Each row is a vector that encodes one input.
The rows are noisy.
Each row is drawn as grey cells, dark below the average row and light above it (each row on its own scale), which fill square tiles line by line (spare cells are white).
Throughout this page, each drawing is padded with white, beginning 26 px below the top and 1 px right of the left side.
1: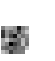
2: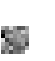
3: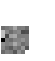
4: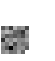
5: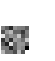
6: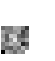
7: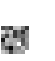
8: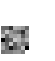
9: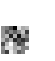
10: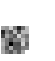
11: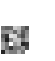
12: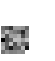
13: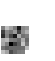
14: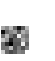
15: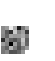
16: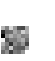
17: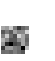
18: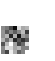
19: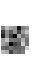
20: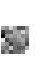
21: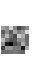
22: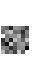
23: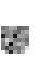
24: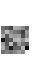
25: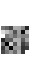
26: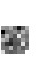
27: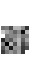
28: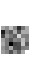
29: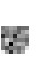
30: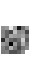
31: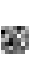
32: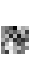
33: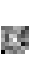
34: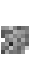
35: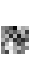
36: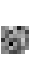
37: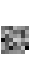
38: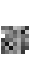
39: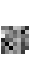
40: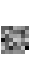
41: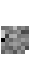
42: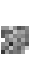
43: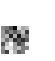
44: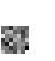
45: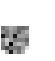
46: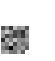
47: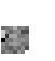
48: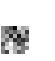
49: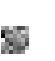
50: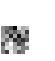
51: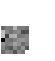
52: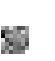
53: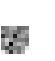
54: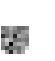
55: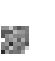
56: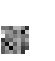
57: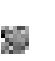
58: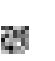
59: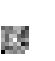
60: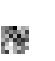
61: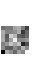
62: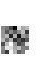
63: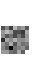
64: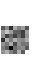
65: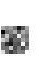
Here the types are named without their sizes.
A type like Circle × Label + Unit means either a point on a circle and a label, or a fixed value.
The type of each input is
Bool × Tree + Unit.
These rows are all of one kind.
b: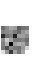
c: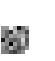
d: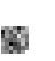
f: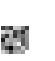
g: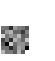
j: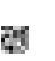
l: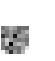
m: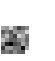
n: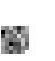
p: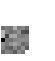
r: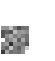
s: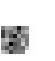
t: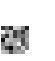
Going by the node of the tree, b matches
f, j, l and t.
